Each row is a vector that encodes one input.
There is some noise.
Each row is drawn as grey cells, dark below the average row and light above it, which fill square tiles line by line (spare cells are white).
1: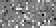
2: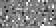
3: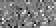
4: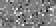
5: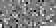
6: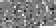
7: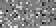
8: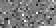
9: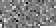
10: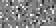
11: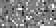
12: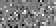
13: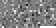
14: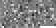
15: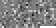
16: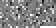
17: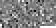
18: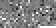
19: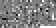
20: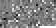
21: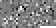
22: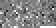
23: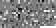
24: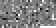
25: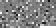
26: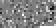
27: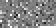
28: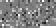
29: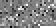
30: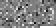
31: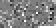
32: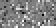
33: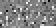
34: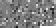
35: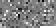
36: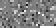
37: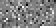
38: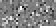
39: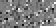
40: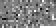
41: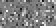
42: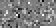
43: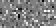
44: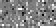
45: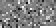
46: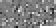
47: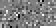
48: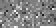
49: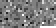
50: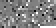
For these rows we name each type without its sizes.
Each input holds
a point on each of two lines and a true/false value.
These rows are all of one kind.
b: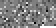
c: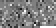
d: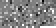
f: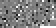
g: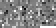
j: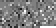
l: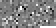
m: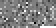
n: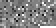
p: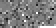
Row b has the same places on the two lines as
c, j and m.
